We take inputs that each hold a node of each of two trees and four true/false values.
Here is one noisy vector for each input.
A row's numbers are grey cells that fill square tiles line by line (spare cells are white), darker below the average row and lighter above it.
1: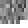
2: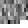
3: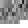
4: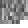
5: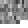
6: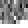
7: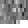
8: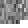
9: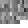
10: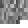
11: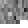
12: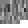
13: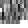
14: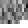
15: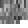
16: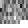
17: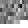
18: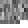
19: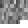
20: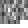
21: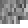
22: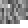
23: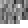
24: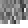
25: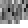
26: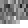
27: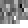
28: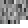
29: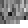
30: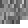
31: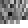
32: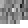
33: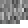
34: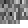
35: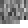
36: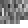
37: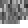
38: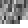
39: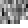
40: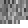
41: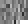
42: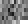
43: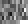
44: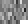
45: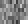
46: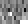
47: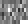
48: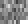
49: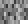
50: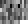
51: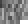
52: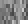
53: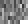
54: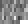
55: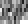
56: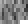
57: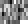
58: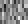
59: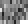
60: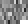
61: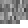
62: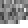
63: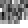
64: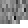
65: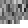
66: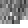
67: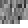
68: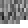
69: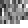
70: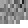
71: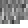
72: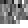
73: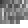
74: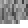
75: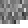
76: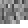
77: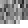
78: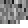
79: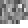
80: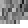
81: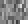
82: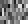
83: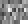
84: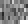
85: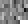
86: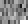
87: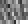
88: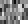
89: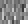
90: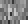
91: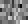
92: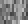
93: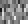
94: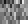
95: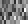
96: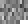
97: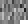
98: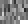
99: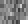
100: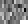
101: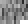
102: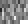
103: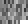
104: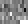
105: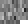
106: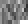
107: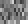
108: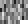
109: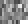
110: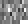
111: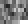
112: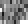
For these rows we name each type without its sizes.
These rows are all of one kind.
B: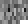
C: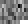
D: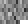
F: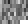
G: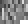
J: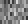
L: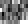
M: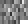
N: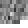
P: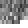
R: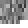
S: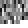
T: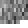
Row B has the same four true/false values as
C, J and T.
